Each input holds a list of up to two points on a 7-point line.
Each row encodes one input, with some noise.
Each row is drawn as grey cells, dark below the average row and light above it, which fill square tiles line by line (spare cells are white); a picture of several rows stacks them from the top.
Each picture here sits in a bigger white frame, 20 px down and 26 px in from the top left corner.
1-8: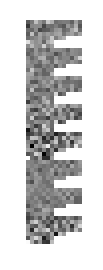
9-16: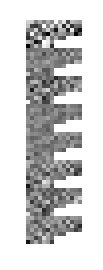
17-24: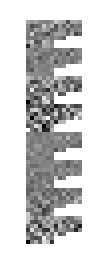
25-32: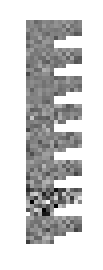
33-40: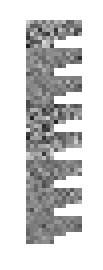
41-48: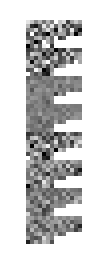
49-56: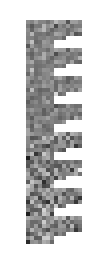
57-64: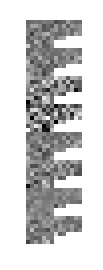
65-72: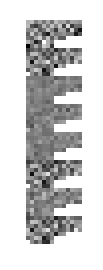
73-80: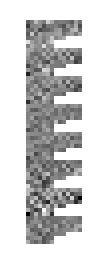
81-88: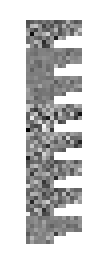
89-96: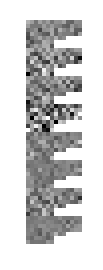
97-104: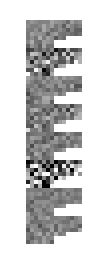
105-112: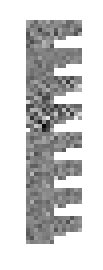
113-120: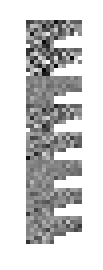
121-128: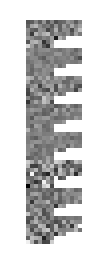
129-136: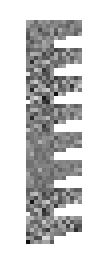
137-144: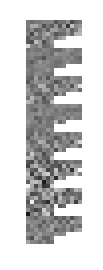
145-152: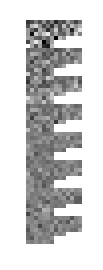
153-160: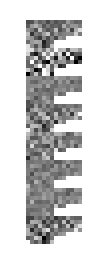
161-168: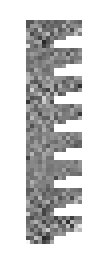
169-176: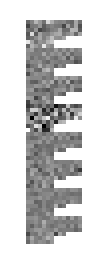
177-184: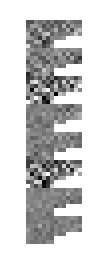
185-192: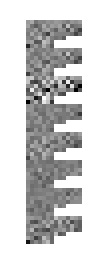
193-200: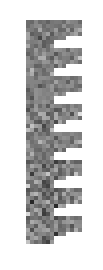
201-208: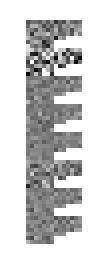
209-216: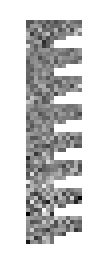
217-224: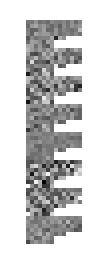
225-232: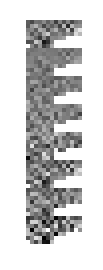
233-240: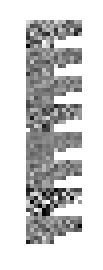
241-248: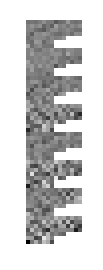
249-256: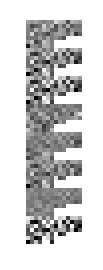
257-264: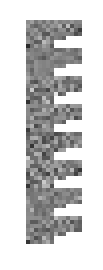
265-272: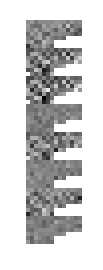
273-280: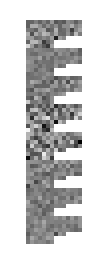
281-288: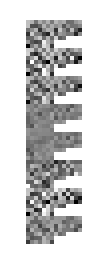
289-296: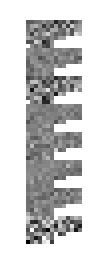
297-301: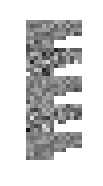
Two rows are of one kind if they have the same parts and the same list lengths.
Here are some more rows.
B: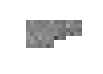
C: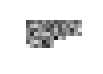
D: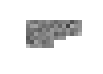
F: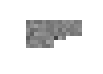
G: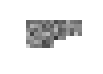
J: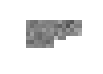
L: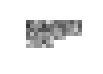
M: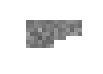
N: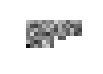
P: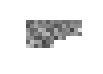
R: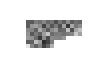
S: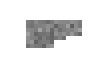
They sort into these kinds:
B, C, D, F, G
J, M, N, P, R, S
L

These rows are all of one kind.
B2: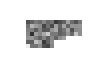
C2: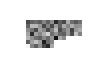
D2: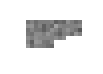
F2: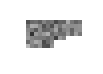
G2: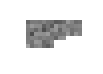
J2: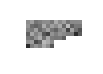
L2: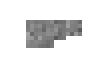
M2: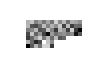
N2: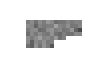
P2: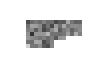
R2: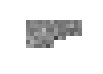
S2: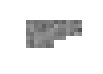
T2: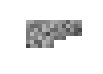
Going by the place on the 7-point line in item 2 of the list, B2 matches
F2, J2 and P2.
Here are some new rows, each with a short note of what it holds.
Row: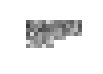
the empty list
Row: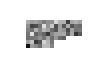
a list of one item
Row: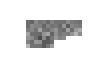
a list of one item
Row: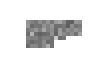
a list of one item
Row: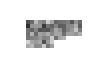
the empty list
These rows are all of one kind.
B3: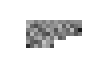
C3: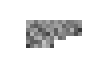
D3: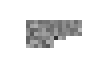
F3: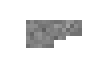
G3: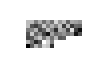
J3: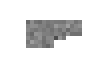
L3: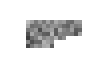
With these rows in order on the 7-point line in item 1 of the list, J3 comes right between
D3 and F3.
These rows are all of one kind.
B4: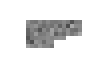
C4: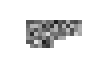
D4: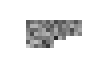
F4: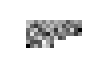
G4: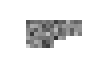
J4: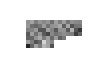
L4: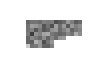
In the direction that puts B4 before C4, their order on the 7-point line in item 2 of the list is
B4, L4, J4, C4, G4, D4, F4.
